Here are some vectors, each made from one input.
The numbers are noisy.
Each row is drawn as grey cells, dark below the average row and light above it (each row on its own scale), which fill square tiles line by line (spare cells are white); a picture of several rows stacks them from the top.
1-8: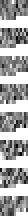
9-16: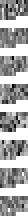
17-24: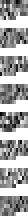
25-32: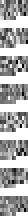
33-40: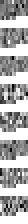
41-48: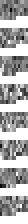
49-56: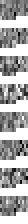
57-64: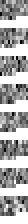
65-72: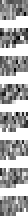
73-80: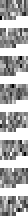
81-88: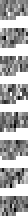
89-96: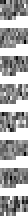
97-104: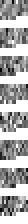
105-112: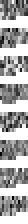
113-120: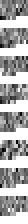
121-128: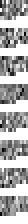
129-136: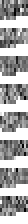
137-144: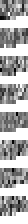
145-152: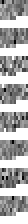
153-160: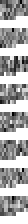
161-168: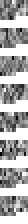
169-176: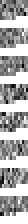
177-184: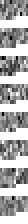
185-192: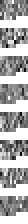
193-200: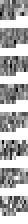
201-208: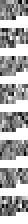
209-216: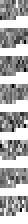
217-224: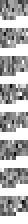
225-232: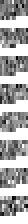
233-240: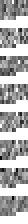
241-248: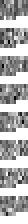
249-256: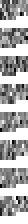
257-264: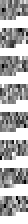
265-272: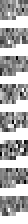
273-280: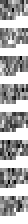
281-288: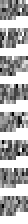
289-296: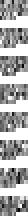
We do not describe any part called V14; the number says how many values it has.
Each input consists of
one of 10 labels and a value of V14, together with either a point on a 5-point line, or four true/false values.
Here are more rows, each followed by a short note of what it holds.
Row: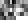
one of 10 labels, four true/false values and a value of V14
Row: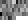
one of 10 labels, a point on a 5-point line and a value of V14
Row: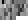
one of 10 labels, a point on a 5-point line and a value of V14
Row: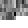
one of 10 labels, a point on a 5-point line and a value of V14
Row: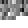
one of 10 labels, a point on a 5-point line and a value of V14
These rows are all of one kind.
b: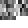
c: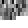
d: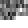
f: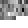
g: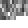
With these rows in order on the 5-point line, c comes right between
b and d.
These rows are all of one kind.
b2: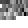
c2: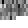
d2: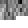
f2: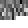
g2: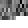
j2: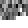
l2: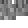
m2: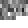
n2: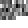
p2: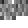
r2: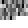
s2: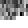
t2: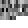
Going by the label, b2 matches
f2 and g2.
